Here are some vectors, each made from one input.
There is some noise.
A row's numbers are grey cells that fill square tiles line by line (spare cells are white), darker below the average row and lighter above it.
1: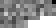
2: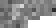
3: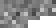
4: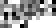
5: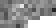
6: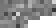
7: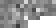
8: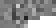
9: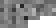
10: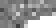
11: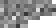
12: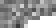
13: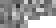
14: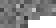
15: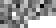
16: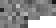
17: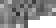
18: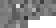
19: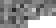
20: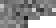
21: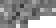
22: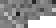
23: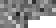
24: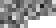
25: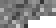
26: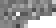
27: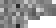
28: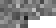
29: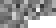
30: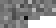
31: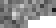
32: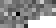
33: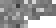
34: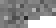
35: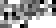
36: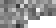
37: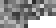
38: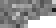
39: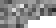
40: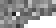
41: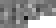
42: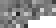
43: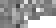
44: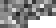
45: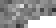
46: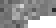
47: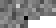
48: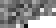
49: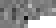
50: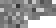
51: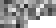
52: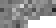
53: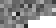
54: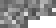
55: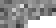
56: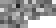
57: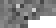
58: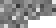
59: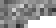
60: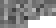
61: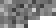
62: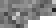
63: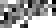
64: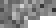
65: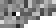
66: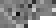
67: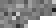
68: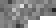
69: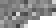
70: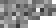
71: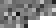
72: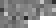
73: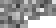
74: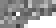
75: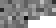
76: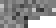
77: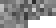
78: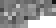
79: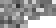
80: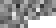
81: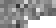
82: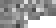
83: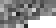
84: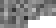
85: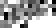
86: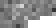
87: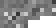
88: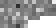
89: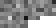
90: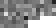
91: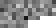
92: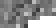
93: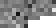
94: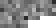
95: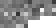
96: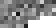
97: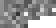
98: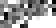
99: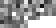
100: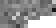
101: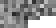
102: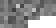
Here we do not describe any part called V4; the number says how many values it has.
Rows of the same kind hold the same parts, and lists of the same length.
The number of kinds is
3.
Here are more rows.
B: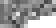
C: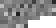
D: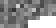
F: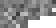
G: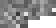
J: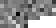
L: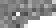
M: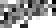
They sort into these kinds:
B, L
C, D, F, G, J
M

